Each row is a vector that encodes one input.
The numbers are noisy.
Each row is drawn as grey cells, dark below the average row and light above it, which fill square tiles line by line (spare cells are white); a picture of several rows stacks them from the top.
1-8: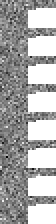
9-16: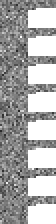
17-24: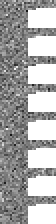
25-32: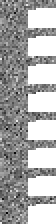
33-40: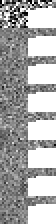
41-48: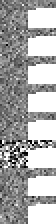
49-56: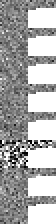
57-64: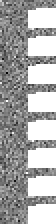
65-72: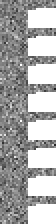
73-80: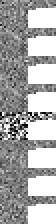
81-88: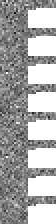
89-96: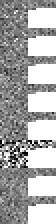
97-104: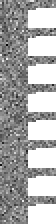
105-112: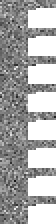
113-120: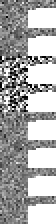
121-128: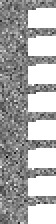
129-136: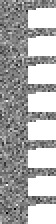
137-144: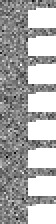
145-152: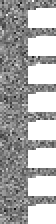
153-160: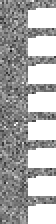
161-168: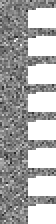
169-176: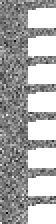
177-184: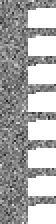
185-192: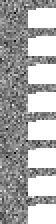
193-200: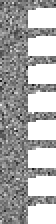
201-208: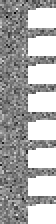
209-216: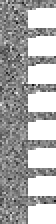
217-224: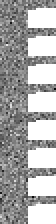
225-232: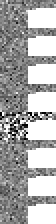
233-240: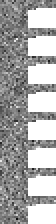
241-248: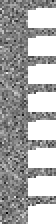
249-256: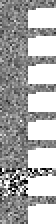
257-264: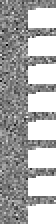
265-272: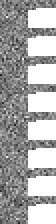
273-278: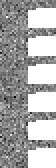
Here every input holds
either a fixed value, or a node of a 17-node tree and a true/false value.
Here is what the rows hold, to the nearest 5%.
About 5% of them hold a fixed value. The rest hold a node of a 17-node tree and a true/false value.
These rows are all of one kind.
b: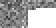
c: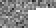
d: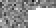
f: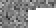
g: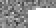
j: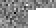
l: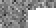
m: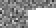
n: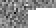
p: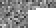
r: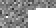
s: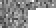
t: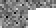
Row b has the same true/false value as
f and s.
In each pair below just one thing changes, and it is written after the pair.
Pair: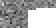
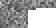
the true/false value
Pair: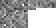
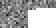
the true/false value
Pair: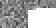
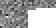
the node of the tree
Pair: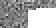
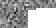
the true/false value
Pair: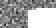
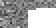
the node of the tree
